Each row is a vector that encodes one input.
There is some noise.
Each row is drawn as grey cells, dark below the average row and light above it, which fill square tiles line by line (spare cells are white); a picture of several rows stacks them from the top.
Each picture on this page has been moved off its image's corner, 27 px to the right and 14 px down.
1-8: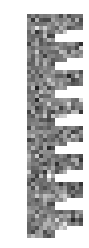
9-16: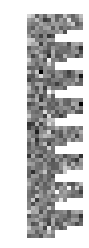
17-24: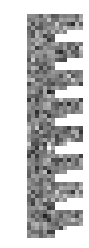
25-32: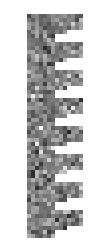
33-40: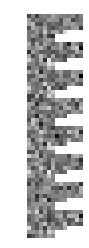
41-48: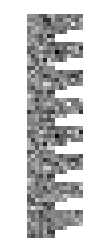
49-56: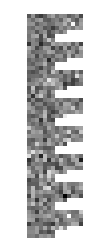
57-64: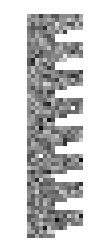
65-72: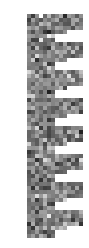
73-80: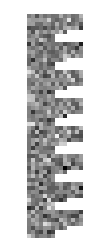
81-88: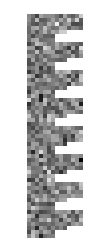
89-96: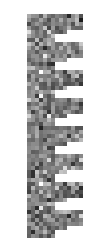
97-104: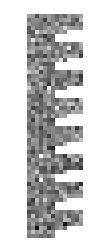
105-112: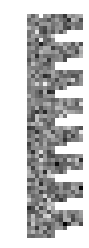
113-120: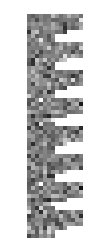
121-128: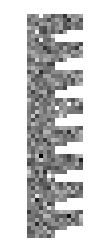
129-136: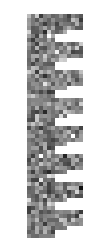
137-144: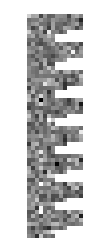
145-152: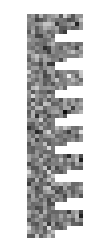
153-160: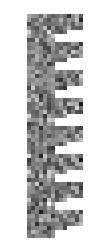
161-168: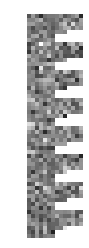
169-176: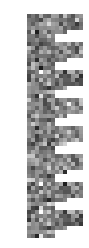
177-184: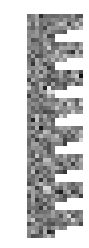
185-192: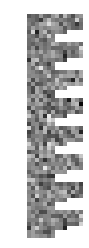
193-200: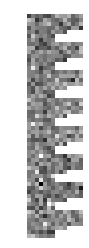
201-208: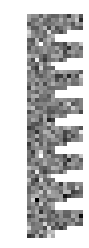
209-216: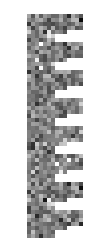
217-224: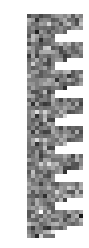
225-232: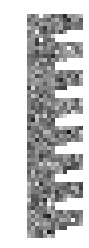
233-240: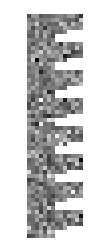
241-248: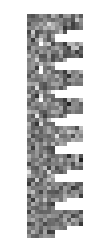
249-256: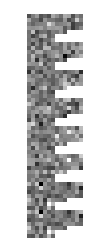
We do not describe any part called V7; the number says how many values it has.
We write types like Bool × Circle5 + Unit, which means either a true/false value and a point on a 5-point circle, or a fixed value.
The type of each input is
(Bool × Bool × Bool + Label8) × V7 + Circle6 + Label9.
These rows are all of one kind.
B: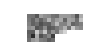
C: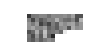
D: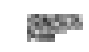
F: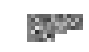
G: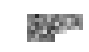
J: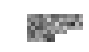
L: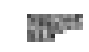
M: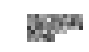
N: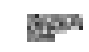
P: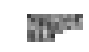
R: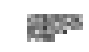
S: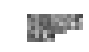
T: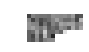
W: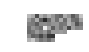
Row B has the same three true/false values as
D, G, N and W.
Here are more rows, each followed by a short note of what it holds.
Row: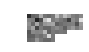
one of 8 labels and a value of V7
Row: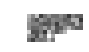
one of 9 labels
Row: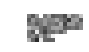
a point on a 6-point circle
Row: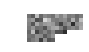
one of 8 labels and a value of V7
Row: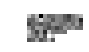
one of 9 labels
